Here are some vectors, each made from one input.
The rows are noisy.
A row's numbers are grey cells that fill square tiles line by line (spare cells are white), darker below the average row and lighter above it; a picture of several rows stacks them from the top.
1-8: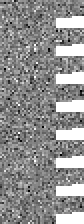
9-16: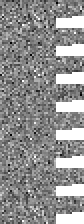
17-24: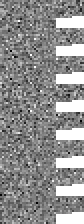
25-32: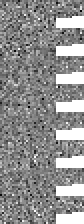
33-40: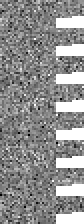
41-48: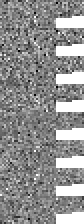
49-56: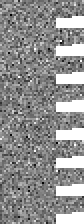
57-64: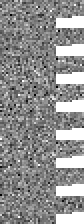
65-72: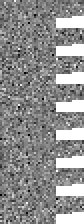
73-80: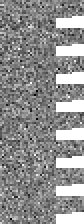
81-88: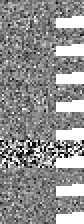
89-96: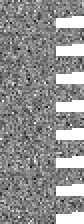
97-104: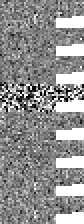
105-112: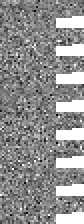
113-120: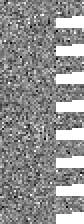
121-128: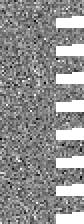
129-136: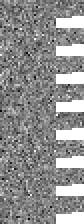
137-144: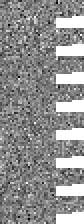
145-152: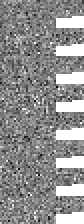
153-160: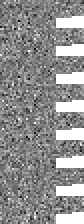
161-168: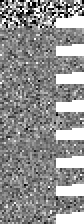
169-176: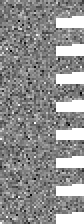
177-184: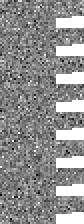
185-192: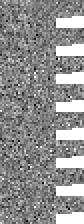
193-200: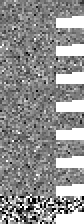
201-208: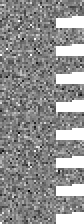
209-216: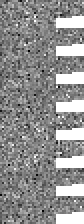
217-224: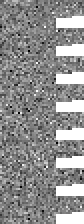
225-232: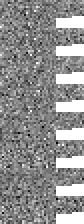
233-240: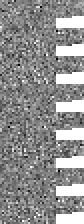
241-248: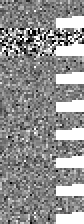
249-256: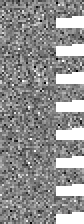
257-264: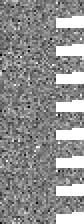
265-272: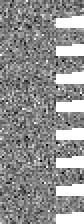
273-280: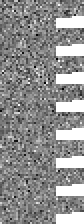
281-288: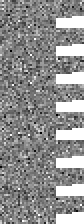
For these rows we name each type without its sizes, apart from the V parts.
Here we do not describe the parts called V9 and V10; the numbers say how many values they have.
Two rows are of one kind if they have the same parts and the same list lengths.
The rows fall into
2 kinds.
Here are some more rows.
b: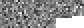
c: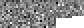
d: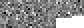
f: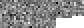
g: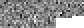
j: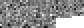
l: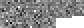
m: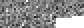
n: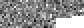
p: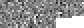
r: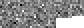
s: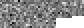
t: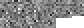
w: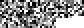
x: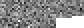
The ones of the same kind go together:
b, c, d, f, g, j, l, m, n, p, r, s, t, x
w

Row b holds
seven labels, a value of V9 and a value of V10.
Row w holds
a fixed value.
